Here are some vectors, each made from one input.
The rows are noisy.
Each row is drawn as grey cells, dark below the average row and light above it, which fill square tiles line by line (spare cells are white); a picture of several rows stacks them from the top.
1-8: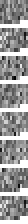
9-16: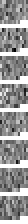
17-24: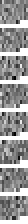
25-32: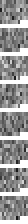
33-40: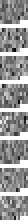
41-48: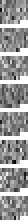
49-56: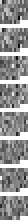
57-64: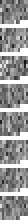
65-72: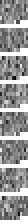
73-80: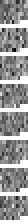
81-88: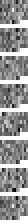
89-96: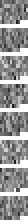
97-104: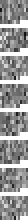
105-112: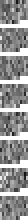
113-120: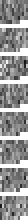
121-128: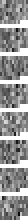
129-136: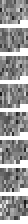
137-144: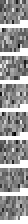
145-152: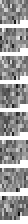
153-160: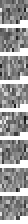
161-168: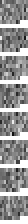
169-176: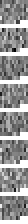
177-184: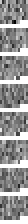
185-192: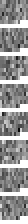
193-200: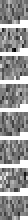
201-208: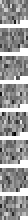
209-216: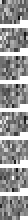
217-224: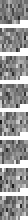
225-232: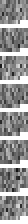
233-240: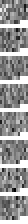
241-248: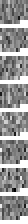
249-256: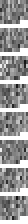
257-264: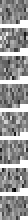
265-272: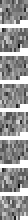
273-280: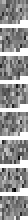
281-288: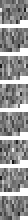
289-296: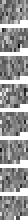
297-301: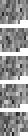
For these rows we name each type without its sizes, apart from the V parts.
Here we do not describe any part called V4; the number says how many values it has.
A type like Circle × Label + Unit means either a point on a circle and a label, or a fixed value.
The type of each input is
(Bool × Circle + Unit) × V4.
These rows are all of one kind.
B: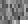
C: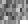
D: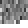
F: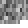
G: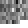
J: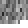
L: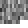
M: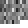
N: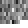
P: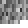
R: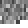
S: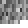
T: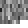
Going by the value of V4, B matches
L and T.
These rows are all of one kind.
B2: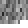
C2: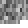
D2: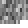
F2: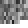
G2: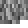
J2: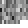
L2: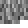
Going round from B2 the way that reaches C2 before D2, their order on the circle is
B2, F2, J2, C2, D2, L2, G2.
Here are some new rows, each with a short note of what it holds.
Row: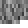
a point on a circle, a true/false value and a value of V4
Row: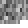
a point on a circle, a true/false value and a value of V4
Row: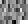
a value of V4
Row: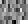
a value of V4
